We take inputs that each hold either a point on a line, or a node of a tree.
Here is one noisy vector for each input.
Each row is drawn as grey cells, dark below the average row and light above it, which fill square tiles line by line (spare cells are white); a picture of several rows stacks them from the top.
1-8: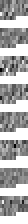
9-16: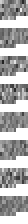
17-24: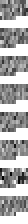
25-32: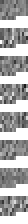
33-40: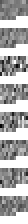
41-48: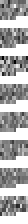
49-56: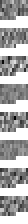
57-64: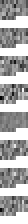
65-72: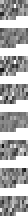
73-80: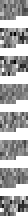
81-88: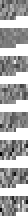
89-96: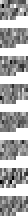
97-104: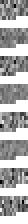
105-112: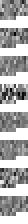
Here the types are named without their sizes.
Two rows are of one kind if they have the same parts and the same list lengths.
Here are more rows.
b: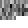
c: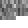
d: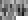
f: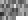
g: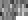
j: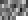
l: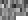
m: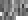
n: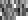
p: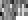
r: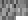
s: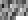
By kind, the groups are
b, d, l
c, f, g, j, m, n, p, r, s

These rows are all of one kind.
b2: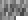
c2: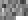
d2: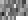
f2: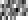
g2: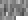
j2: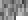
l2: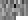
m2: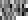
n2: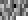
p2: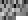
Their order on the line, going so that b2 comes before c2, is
j2, p2, d2, m2, f2, l2, g2, b2, n2, c2.
